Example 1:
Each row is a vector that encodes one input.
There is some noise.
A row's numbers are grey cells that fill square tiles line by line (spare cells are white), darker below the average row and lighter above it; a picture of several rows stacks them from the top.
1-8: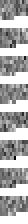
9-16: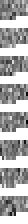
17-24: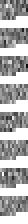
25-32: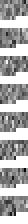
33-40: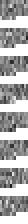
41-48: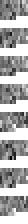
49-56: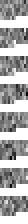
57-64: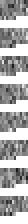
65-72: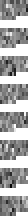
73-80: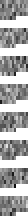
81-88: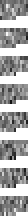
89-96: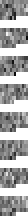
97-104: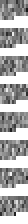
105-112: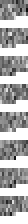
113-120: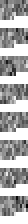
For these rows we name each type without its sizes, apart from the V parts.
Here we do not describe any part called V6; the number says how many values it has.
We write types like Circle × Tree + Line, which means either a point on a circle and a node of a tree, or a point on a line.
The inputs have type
(Bool × Circle + Unit) × V6.
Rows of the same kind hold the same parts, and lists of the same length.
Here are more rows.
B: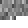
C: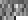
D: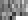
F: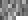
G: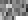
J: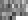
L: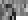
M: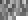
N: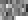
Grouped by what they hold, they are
B, C, F, G, M, N
D, J, L

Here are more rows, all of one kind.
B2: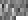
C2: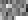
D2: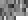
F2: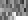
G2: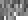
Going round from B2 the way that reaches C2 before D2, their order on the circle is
B2, G2, C2, F2, D2.
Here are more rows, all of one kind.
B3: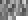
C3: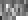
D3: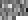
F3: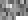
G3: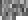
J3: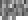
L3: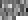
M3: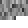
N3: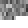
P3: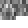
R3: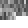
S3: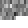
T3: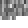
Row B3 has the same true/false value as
C3, M3 and R3.
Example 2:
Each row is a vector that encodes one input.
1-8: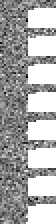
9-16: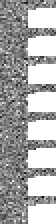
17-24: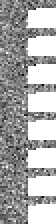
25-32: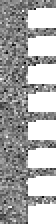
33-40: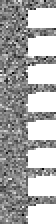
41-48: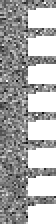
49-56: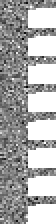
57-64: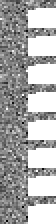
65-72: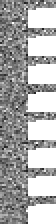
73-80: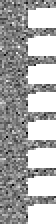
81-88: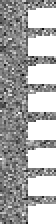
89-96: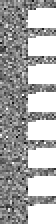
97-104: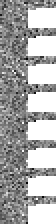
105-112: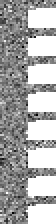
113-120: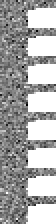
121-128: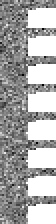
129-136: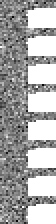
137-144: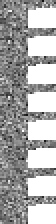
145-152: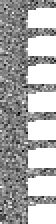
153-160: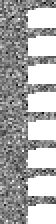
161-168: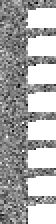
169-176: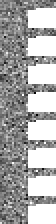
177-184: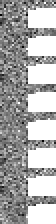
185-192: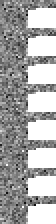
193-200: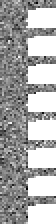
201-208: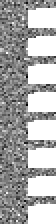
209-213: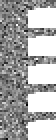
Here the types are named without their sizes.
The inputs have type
Bool × Circle + Label.
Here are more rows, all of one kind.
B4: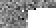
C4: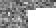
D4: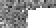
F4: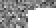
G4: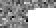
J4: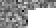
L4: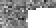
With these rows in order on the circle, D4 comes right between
J4 and L4.
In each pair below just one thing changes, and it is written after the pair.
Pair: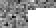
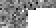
the true/false value
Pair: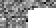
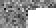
the true/false value
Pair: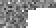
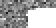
the true/false value
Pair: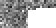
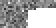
the place on the circle
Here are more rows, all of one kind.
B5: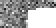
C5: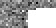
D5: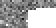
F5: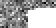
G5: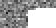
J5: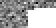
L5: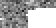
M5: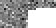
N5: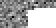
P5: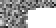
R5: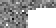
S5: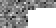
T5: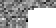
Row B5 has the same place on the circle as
F5 and M5.
